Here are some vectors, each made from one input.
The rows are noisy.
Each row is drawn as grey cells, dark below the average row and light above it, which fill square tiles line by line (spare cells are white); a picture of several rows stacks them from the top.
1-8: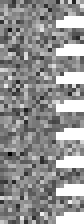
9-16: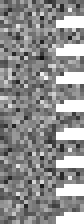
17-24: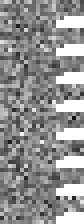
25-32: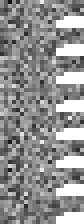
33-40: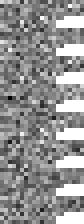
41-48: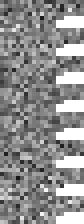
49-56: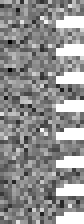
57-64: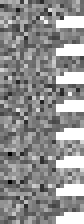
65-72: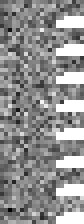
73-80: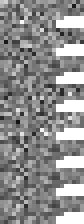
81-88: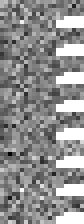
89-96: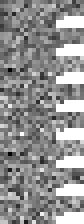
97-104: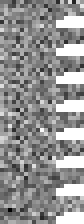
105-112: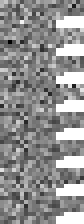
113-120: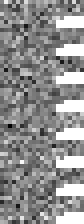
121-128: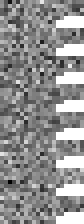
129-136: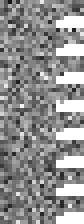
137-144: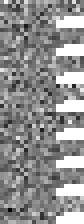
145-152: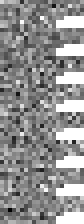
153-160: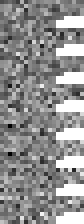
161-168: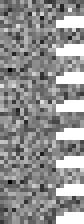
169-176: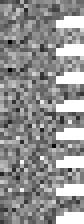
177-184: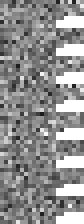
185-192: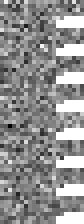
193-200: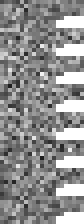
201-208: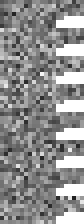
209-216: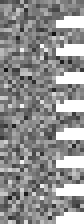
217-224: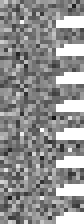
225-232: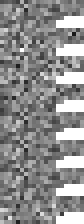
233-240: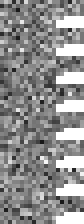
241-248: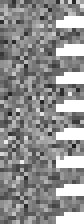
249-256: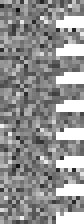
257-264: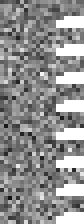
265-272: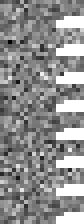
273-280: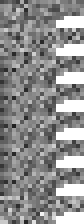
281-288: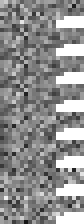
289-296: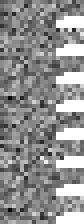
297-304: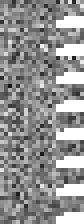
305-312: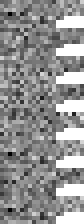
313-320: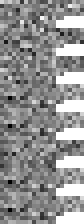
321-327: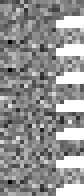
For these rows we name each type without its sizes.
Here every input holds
either a point on a circle and a point on a line, or a label.
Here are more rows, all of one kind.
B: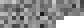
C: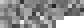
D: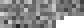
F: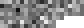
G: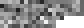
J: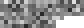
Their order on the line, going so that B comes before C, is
D, B, G, J, F, C.
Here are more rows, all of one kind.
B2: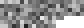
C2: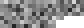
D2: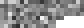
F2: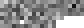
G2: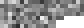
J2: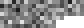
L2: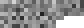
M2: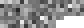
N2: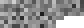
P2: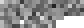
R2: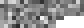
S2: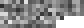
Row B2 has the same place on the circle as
D2, G2, M2 and R2.
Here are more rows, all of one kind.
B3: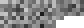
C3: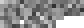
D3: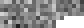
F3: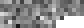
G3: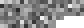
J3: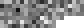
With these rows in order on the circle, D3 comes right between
B3 and F3.
